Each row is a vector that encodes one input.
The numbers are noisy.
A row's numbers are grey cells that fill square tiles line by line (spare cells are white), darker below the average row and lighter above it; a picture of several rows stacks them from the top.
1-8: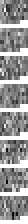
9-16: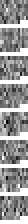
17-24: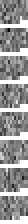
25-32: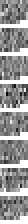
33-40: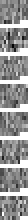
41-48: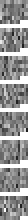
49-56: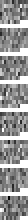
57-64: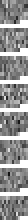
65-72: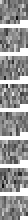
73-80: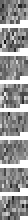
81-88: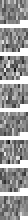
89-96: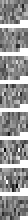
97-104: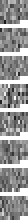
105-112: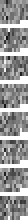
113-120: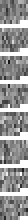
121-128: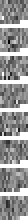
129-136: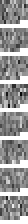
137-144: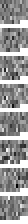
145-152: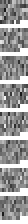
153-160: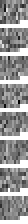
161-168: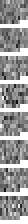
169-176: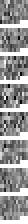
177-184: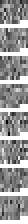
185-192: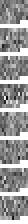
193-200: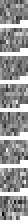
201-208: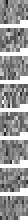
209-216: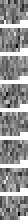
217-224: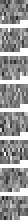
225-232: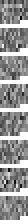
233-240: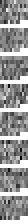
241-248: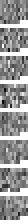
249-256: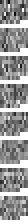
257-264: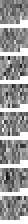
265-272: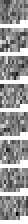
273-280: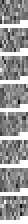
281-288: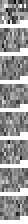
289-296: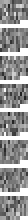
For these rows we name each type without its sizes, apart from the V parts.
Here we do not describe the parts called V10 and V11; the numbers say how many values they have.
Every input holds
a value of V11, together with either a point on a line, or four true/false values and a value of V10.
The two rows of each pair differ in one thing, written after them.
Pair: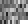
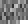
one of the four true/false values
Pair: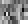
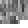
one of the four true/false values
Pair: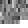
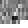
the value of V10
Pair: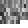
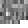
the value of V10
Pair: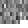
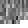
the value of V11
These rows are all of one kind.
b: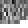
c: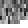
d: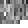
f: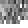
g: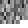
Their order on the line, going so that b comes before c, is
d, g, f, b, c.
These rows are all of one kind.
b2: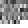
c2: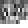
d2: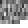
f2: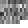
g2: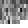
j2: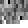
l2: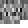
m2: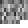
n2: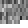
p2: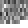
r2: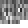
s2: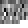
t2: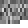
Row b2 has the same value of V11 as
l2 and n2.
